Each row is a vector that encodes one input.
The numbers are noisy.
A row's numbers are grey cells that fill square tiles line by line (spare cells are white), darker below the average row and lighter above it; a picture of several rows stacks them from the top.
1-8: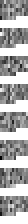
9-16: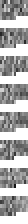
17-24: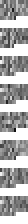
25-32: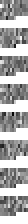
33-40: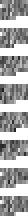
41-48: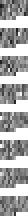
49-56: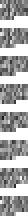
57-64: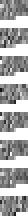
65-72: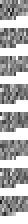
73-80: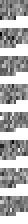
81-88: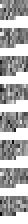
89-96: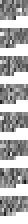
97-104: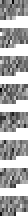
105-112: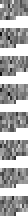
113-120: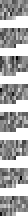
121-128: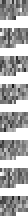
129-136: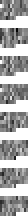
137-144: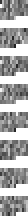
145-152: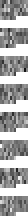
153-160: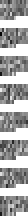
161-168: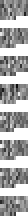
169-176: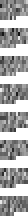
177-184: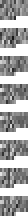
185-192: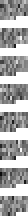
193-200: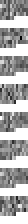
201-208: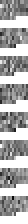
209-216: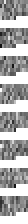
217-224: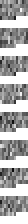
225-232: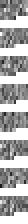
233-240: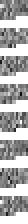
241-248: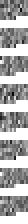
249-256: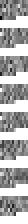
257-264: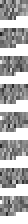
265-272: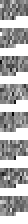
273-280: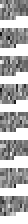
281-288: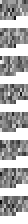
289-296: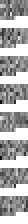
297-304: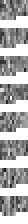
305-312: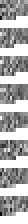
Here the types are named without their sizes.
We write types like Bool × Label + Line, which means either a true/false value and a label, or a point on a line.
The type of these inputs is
Label + Tree × Tree.
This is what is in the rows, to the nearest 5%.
About 35% of them hold a label. The rest hold a node of each of two trees.
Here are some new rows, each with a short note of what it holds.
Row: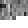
a node of each of two trees
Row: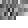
a node of each of two trees
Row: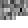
a node of each of two trees
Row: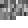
a node of each of two trees
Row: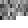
a node of each of two trees
